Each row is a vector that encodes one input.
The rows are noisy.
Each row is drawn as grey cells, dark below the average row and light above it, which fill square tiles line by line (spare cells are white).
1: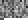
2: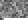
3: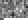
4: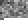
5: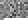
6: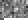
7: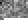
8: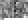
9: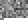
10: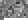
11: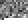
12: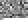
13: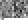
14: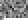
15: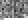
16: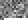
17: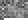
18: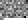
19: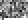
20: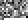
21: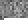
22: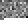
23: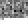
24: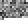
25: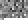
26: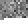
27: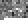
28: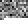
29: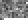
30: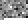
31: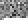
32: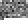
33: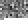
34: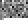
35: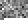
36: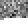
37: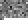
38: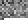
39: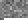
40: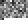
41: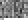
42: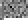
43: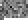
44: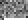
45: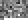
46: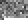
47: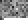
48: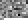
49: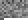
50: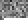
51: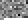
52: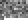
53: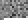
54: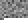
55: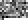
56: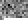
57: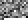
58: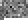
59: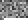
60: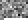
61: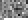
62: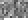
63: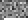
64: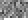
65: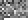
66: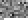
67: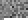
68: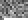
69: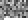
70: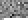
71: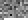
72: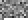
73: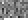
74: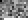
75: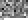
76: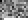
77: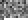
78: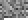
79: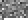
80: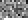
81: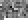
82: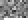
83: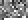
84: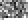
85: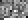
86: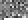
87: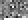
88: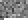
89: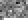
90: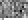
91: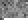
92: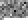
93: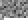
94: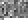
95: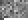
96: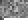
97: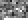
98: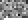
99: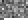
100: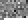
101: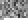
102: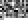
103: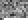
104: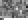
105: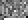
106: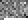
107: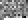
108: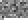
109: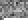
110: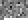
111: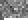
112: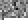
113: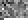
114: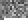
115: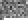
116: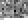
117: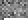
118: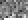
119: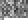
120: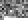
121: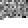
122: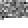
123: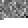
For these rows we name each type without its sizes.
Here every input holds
a point on a line, together with either a point on a line, or a node of a tree.
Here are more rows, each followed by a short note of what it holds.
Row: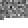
a point on a line and a node of a tree
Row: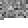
a point on each of two lines
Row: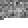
a point on a line and a node of a tree
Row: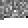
a point on a line and a node of a tree
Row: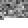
a point on a line and a node of a tree
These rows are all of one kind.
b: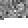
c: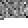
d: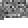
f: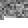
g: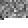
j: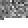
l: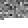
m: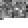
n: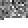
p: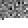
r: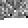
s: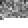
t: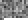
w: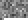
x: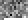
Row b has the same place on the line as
f, g, j and n.
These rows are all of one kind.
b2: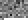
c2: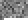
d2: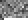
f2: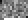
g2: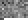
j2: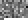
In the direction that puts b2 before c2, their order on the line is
b2, d2, c2, j2, g2, f2.
